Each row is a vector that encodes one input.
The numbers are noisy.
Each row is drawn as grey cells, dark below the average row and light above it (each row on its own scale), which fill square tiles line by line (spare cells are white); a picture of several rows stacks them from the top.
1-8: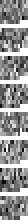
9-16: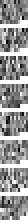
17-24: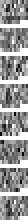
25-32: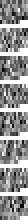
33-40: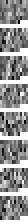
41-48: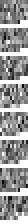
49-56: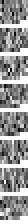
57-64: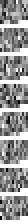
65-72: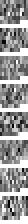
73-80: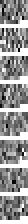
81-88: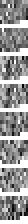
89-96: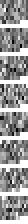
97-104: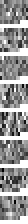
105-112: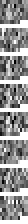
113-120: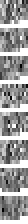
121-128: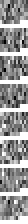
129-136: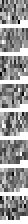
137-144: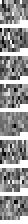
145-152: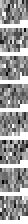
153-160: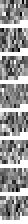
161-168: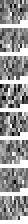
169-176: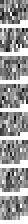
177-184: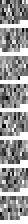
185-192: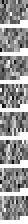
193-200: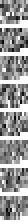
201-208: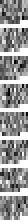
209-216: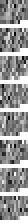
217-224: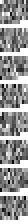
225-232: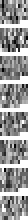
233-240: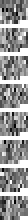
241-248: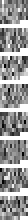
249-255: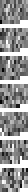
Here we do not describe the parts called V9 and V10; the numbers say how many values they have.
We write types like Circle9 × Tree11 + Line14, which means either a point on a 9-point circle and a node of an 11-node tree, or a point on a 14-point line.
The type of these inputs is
Bool × Line5 × (Line7 + V10) × V9.
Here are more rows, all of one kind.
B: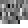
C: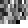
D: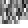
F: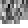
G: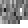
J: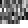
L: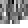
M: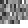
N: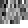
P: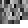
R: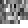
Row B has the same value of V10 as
J and R.
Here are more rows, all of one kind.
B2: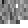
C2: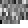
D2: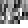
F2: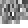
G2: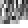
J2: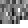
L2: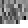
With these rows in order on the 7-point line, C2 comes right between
D2 and L2.
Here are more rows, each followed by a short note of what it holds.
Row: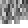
a point on a 5-point line, a true/false value, a value of V9 and a value of V10
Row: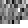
a point on a 5-point line, a true/false value, a value of V9 and a value of V10
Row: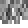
a point on a 5-point line, a true/false value, a value of V9 and a value of V10
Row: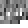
a point on a 5-point line, a point on a 7-point line, a true/false value and a value of V9
